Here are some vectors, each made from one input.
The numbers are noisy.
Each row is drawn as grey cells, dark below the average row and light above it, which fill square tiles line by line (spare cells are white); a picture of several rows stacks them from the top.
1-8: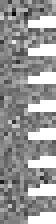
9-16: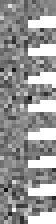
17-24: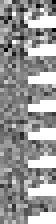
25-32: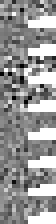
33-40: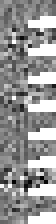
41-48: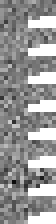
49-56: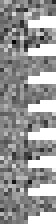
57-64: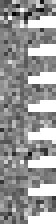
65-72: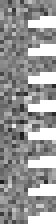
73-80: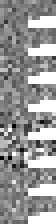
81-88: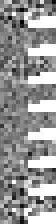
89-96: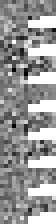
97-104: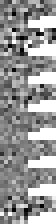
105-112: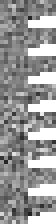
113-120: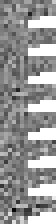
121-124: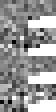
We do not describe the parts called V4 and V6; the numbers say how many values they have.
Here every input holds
one of 5 labels, together with either a true/false value and a value of V6, or a value of V4.
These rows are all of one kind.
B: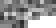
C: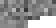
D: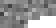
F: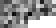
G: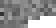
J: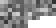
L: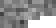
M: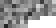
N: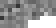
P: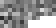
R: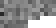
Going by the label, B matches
D, G, L and R.
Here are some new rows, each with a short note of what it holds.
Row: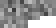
one of 5 labels and a value of V4
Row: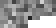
one of 5 labels and a value of V4
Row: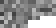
one of 5 labels and a value of V4
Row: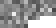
one of 5 labels and a value of V4
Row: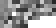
one of 5 labels and a value of V4
